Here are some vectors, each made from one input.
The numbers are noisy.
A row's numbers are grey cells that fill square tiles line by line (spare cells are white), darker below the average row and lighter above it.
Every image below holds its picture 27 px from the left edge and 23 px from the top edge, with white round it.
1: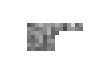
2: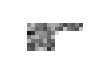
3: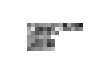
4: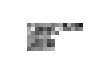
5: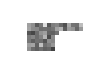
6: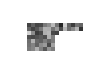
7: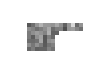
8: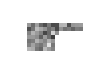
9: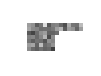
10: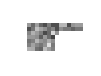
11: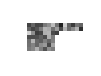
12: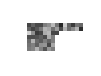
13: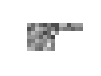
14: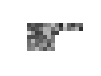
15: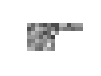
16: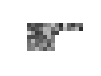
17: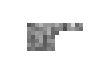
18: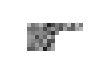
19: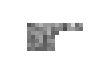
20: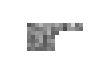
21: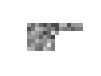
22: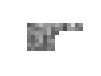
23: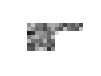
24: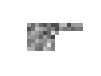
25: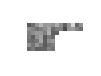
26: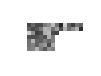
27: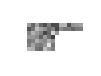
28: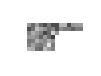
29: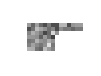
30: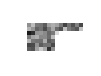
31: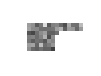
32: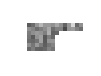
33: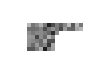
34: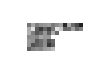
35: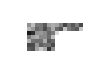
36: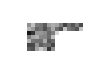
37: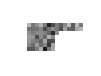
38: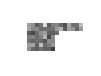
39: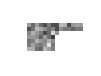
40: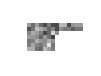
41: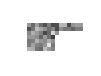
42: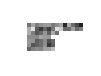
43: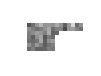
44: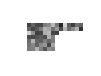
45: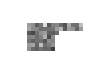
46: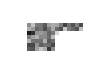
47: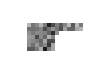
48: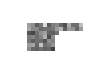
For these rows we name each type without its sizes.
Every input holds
a label.
